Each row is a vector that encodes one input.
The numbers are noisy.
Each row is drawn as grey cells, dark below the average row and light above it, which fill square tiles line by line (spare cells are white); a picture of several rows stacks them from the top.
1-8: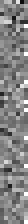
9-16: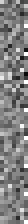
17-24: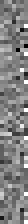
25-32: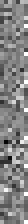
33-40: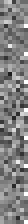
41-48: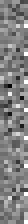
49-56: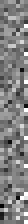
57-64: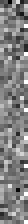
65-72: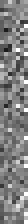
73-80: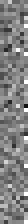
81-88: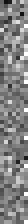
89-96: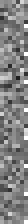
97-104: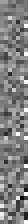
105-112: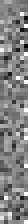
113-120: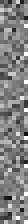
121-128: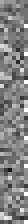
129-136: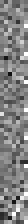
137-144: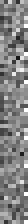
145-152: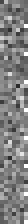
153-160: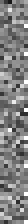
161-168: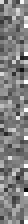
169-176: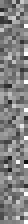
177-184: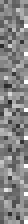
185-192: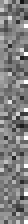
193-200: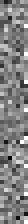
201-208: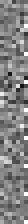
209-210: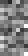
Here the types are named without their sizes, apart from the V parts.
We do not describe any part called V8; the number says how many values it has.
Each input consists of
a point on a line and a true/false value, together with a list of values of V8.
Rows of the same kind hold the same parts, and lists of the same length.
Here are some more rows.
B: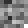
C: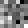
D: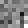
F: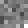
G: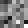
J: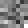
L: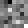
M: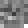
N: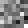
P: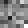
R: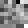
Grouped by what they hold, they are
B, G, L, P
C, M, N
D, F, J, R

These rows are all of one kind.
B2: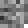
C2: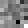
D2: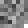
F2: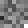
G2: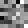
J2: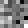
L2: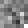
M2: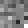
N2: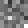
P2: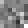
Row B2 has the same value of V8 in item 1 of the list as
C2, D2, F2 and G2.
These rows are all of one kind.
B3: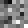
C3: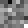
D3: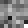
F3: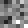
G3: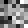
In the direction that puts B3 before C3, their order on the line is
D3, G3, F3, B3, C3.
